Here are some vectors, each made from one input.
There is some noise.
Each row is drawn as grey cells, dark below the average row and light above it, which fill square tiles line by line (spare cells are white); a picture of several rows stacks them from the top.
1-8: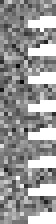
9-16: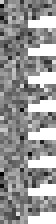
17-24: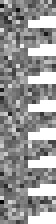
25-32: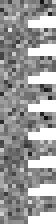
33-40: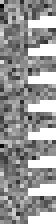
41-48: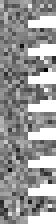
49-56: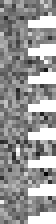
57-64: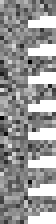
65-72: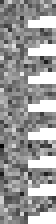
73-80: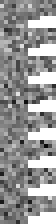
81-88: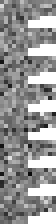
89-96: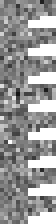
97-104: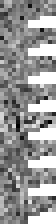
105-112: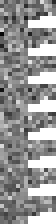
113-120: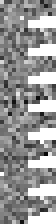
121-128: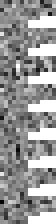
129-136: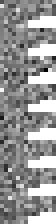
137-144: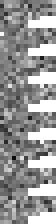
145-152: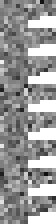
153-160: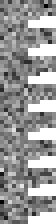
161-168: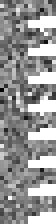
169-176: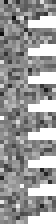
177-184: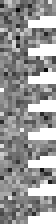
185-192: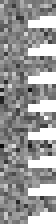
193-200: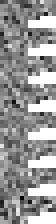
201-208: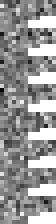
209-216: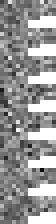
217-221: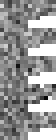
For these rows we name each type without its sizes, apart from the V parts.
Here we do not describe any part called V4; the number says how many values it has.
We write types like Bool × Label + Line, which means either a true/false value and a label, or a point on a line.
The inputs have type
Bool × Label × Line × V4.
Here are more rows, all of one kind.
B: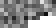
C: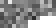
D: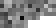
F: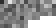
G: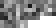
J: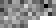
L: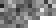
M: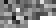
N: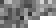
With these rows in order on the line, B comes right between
C and G.
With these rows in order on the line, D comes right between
F and G.
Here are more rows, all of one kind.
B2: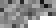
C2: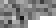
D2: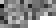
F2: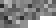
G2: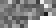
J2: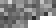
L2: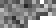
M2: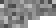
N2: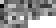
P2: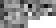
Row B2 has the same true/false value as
C2 and M2.
